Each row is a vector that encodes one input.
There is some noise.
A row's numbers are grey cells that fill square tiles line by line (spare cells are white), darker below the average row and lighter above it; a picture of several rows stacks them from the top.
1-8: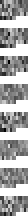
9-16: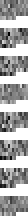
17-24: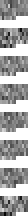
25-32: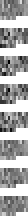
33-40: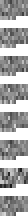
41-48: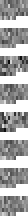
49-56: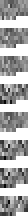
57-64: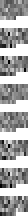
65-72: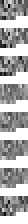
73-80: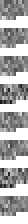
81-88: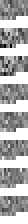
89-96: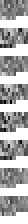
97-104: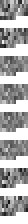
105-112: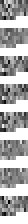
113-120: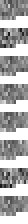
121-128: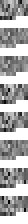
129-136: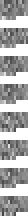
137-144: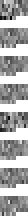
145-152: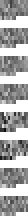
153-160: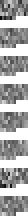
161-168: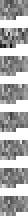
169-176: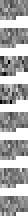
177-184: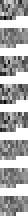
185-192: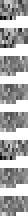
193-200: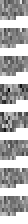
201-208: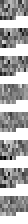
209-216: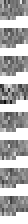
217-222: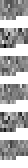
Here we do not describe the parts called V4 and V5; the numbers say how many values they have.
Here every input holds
either a point on a 6-point line, a node of an 11-node tree and a value of V4, or four true/false values and a value of V5.
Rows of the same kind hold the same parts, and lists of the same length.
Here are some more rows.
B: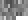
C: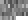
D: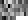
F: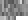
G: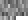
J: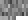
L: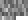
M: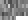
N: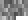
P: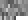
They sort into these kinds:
B, C, F, G, J, L, M, N, P
D

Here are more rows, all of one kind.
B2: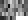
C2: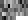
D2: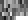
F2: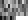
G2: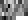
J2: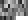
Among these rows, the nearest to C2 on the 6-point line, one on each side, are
G2 and J2.
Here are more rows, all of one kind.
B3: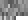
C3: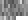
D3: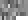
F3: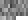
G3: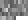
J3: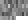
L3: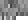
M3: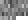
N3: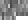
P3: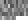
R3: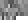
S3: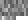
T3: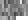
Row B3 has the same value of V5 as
D3, L3 and R3.
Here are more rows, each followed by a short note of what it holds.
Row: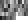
a point on a 6-point line, a node of an 11-node tree and a value of V4
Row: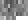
four true/false values and a value of V5
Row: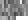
four true/false values and a value of V5
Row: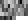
a point on a 6-point line, a node of an 11-node tree and a value of V4
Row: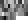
a point on a 6-point line, a node of an 11-node tree and a value of V4
